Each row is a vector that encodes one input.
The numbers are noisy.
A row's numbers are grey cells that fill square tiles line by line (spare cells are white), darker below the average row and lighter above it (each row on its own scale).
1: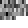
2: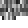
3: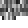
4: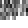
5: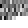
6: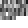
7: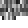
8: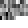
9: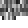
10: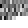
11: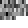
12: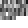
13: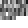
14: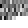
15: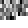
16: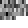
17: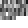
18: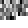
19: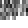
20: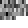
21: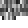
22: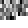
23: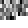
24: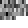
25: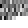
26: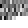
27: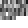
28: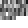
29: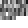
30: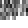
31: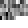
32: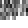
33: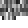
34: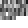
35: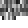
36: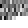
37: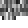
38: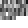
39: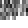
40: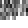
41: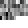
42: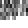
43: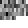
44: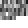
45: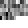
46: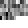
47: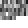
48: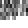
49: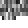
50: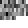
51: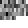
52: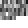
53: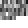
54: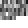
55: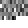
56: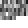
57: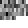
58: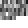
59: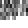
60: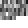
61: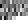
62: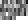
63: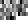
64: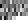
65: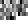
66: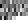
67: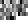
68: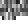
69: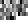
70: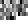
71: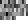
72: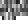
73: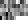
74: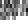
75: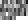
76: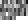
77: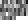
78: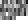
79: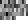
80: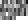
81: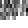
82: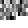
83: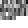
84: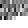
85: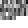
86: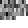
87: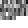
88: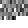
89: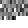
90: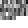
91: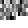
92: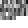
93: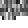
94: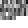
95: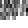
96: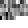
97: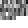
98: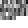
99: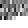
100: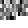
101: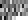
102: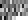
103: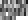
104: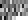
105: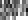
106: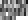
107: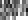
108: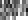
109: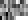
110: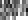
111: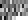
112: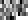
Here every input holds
three true/false values.
